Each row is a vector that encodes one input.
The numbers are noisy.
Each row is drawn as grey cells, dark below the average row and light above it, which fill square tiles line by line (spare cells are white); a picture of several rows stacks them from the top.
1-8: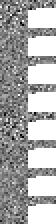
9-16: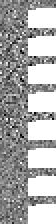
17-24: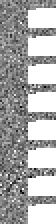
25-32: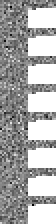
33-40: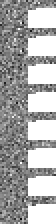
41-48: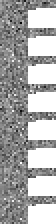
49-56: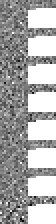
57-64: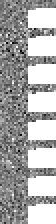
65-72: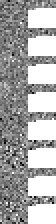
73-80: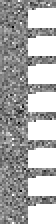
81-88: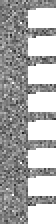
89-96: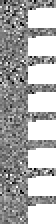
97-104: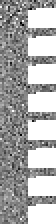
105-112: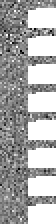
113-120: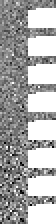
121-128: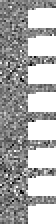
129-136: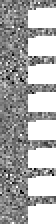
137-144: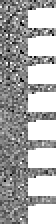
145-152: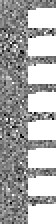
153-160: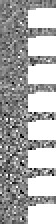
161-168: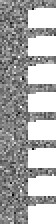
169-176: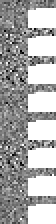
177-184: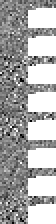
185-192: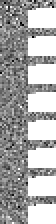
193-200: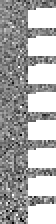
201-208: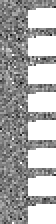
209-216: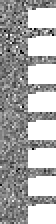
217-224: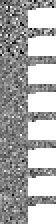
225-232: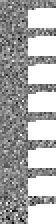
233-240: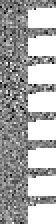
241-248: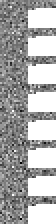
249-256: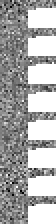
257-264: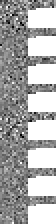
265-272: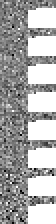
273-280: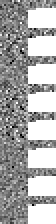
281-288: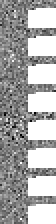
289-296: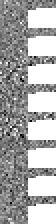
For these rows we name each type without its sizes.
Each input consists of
a label, together with a list of points on a line.
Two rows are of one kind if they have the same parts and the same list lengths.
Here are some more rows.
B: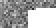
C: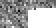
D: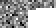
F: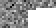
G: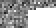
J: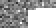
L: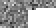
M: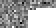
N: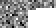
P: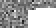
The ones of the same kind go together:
B, J, L, P
C, F, G, M
D, N

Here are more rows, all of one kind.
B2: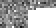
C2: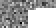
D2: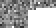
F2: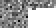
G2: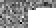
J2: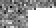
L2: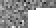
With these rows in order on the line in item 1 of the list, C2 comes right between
G2 and L2.
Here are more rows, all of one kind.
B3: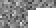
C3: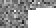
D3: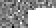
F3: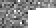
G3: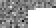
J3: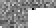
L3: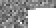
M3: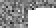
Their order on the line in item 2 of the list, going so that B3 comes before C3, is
L3, G3, B3, D3, M3, J3, F3, C3.
